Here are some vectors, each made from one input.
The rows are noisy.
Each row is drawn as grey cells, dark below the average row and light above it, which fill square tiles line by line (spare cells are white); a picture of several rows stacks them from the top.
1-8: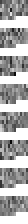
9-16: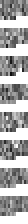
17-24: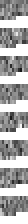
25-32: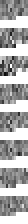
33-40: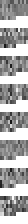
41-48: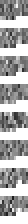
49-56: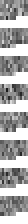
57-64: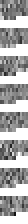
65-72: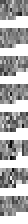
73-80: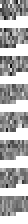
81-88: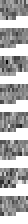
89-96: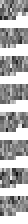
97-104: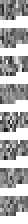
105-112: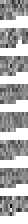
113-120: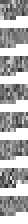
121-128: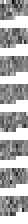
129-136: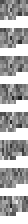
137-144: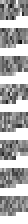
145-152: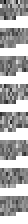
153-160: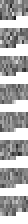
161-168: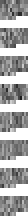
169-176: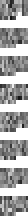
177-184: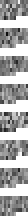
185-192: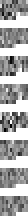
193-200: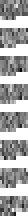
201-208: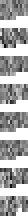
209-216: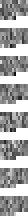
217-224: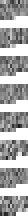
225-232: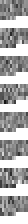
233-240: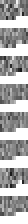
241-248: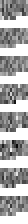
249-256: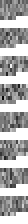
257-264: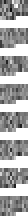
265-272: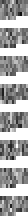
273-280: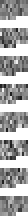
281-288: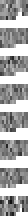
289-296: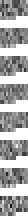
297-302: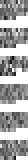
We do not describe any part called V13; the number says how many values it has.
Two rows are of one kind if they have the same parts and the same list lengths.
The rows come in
2 kinds.
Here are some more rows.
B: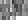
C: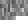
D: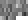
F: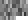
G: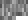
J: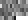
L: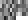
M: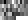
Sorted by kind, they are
B, C, F, G
D, J, L, M

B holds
a true/false value and a value of V13.
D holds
a point on a 10-point line and a true/false value.
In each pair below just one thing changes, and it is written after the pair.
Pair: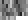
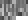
the true/false value
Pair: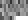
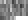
the value of V13
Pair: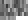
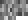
the value of V13
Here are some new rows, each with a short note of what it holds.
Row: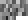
a point on a 10-point line and a true/false value
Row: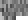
a point on a 10-point line and a true/false value
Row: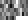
a point on a 10-point line and a true/false value
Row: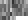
a true/false value and a value of V13
